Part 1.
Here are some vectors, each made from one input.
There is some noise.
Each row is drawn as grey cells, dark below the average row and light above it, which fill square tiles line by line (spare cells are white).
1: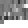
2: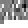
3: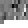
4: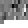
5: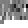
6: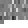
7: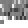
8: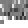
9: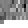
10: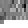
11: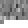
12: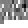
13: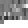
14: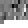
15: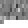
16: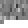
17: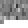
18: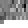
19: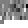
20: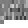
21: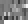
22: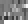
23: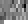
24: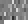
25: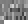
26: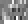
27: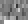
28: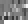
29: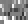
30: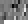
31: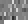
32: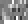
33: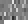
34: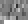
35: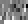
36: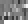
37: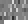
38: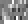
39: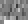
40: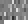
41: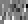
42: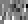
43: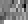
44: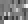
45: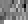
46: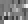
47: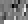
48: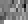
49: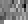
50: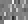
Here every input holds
one of 5 labels and a true/false value.
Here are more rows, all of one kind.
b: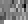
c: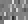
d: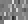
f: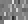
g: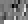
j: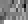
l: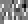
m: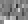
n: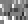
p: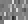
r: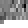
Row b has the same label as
j, l and r.
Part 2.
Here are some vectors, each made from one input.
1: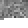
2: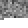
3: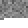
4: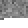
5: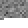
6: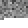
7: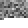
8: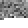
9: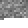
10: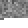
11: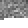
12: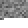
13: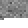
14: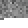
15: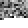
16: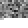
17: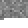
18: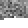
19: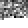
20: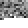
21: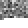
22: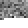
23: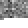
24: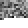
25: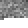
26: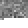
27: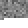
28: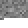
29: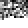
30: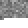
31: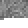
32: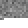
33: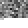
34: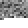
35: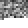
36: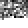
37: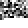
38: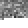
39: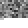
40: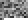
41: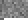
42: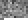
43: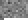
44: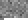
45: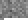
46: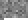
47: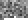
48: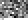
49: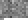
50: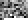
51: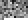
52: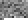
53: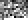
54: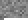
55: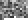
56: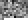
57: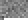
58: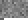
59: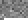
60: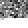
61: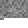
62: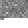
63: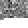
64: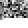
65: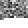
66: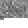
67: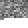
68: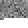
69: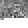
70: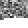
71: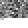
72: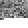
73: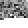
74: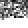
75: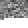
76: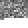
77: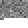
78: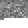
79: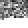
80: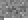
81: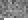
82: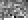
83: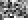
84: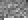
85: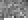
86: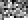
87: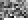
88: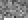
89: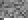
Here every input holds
a list of up to two items, each a point on a 4-point line and a point on a 6-point line.
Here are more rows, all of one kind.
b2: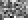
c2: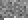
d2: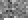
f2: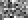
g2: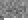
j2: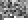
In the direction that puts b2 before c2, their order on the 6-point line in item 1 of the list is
d2, f2, b2, c2, j2, g2.
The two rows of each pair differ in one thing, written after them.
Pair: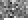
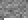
the place on the 6-point line in item 1 of the list
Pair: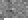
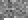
the place on the 6-point line in item 1 of the list
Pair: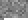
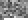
the place on the 4-point line in item 2 of the list
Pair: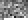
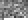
the place on the 4-point line in item 1 of the list
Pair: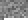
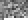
the place on the 4-point line in item 2 of the list
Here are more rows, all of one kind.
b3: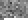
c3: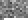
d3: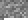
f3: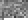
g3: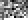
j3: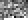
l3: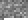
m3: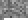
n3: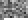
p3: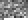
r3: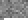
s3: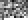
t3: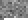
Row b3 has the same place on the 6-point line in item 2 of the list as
c3, f3 and r3.
